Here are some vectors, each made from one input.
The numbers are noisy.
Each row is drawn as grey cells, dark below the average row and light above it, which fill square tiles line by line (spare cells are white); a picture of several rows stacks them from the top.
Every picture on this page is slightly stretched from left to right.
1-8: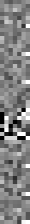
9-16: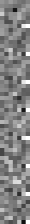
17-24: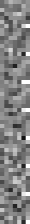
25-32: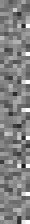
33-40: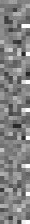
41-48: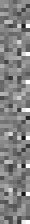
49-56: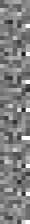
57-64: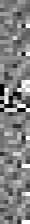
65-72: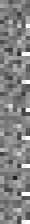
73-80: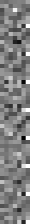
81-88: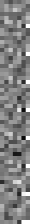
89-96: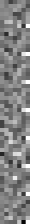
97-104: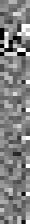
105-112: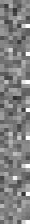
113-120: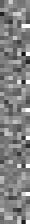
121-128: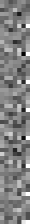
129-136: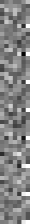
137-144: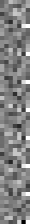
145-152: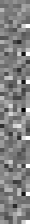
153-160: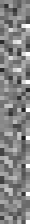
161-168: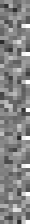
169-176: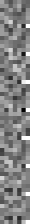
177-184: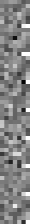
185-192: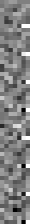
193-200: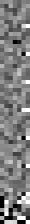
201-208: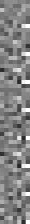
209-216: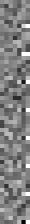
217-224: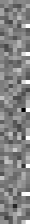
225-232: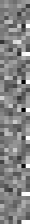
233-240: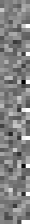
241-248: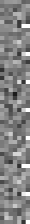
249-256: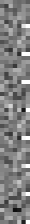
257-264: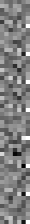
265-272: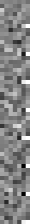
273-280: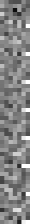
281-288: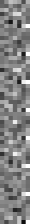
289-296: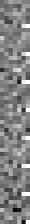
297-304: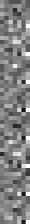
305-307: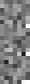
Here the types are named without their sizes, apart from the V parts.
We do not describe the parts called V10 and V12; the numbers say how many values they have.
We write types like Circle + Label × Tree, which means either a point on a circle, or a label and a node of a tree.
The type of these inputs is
Bool × (Circle × V12 + Unit) × V10 + Unit.
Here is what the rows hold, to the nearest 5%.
A few of them hold a fixed value. The rest hold a true/false value and a value of V10, together with either a point on a circle and a value of V12, or a fixed value.
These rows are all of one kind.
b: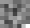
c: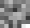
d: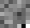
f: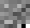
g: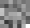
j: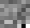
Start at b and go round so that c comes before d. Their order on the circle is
b, j, f, g, c, d.
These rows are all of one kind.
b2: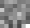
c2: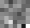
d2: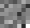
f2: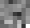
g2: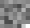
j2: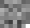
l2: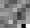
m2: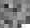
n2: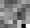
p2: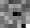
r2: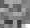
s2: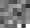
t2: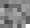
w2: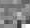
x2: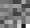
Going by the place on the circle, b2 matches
c2, j2, p2 and w2.
